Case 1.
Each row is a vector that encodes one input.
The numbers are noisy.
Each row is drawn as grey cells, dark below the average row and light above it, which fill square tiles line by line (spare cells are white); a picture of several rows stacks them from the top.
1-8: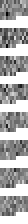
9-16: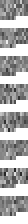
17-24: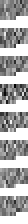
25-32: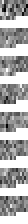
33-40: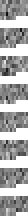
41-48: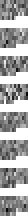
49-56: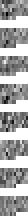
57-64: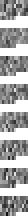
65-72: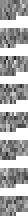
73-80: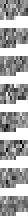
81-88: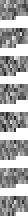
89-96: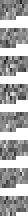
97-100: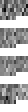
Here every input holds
a list of up to two points on a 6-point line.
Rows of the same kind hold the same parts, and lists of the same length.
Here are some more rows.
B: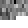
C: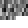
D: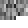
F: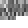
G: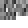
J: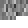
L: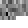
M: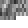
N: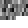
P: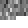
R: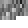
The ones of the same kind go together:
B, F, G, L, M
C, N
D, J, P, R

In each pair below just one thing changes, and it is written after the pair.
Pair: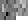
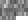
the place on the 6-point line in item 1 of the list
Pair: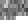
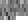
the place on the 6-point line in item 1 of the list
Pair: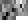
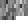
the place on the 6-point line in item 2 of the list
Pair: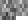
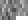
the place on the 6-point line in item 2 of the list
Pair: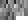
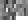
the place on the 6-point line in item 1 of the list
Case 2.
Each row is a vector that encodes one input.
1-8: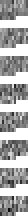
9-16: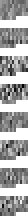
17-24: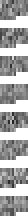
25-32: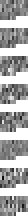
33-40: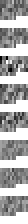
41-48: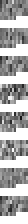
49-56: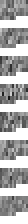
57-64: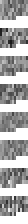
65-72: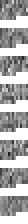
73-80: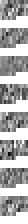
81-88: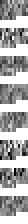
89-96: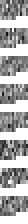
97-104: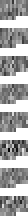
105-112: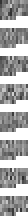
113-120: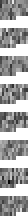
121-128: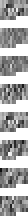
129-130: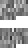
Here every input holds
one of 7 labels and a true/false value.
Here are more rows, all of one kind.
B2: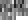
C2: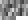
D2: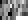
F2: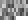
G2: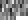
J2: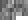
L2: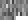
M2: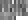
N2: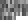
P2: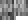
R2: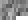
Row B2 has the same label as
F2, J2, L2 and N2.
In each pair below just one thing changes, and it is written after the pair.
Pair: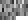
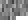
the label
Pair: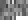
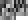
the label
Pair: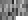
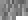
the label
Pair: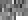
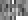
the label
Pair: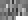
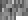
the true/false value
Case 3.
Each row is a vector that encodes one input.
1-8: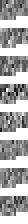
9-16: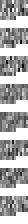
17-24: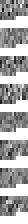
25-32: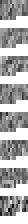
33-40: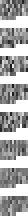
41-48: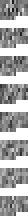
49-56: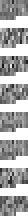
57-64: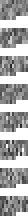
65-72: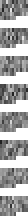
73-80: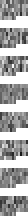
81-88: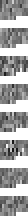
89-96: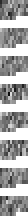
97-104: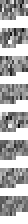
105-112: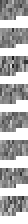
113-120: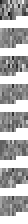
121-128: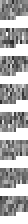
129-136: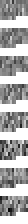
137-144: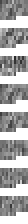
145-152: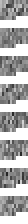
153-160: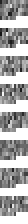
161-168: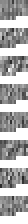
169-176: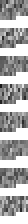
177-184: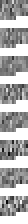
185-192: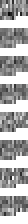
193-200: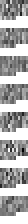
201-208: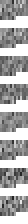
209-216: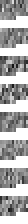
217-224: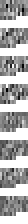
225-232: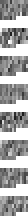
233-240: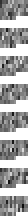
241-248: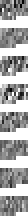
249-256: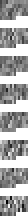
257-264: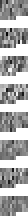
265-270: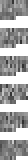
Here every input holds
one of 7 labels and a true/false value.
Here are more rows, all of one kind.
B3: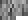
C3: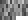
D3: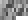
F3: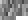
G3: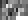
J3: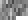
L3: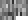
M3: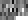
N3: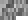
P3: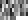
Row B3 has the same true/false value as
C3, G3 and P3.
